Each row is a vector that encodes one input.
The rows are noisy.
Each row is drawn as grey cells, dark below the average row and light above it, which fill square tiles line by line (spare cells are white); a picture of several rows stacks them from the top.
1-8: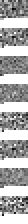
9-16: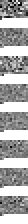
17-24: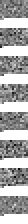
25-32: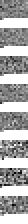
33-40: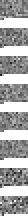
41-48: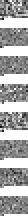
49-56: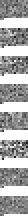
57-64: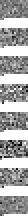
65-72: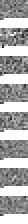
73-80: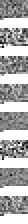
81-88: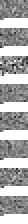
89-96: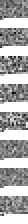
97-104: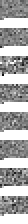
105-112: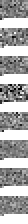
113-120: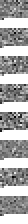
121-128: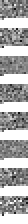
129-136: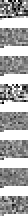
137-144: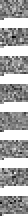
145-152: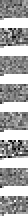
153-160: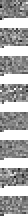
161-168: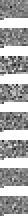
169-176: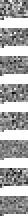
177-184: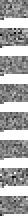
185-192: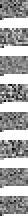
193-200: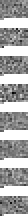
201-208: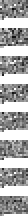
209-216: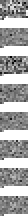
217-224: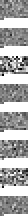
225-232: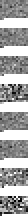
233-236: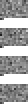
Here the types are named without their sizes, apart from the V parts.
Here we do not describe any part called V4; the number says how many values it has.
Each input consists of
either a node of a tree, or a list of items, each a label and a value of V4.
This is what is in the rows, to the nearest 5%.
About 25% of them hold a node of a tree. The rest are lists of items, each a label and a value of V4.
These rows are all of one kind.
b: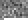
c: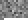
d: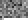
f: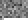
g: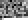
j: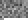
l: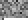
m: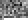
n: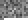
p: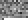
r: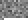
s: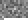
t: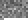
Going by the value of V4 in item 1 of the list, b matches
l and m.
